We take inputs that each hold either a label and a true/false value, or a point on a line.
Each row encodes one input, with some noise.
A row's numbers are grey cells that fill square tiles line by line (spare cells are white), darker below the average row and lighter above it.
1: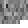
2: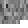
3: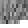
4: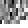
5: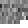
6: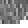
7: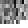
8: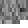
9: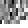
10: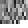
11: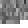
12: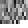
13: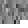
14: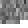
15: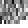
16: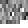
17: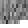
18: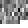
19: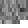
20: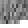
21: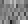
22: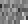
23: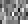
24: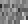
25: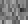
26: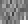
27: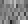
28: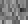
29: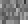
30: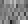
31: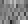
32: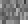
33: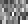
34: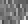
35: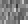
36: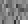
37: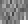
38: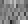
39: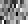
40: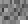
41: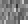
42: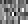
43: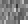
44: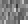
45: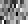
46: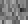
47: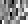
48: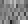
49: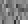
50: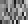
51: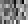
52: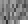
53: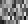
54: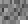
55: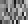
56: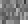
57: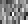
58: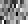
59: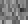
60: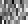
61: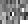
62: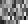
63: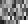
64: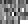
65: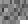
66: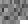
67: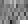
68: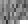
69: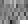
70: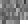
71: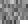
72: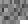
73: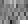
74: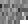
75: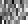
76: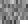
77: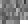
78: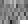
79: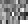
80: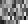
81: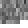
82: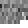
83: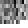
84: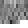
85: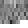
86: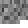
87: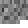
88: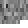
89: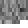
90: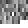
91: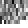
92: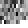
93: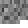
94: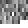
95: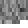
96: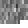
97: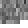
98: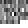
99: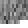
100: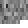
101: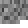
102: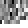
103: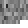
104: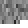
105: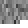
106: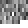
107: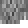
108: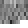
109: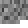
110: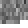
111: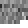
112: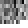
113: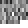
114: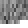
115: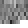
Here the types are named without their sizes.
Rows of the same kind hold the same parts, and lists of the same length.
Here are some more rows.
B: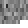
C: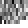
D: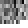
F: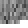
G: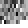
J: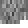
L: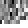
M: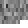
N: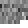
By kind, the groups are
B, F, J, M, N
C, D, G, L

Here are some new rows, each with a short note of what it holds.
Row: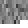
a label and a true/false value
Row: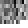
a point on a line
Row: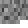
a label and a true/false value
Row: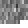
a label and a true/false value
